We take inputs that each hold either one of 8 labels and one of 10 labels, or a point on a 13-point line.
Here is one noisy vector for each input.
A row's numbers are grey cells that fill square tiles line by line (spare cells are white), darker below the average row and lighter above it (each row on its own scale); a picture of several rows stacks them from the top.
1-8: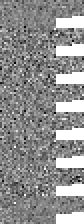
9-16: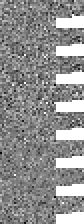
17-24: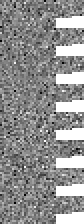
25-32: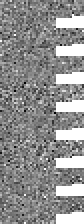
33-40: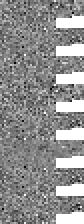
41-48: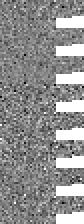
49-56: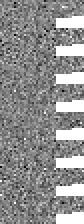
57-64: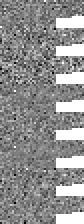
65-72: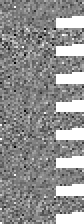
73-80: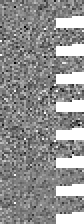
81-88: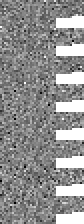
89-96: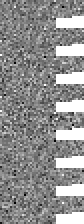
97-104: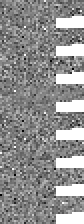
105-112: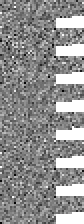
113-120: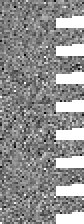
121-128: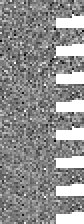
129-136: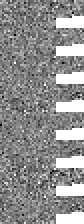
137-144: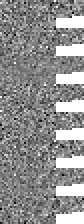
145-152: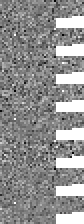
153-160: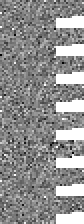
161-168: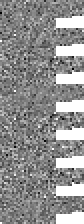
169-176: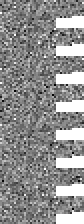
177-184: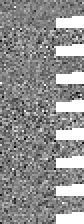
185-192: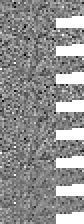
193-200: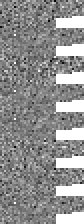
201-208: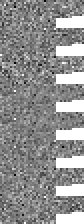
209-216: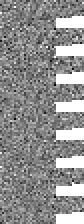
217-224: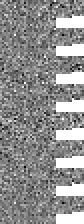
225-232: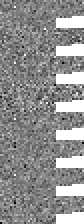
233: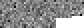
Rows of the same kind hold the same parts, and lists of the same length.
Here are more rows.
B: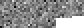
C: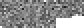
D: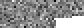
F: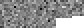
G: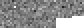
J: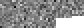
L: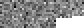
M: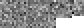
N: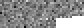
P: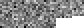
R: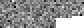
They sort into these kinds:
B, D, F, J, L, N, P, R
C, G, M

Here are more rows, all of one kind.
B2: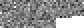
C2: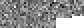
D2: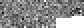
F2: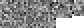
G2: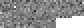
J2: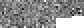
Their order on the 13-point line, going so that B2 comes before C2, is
D2, J2, B2, G2, C2, F2.
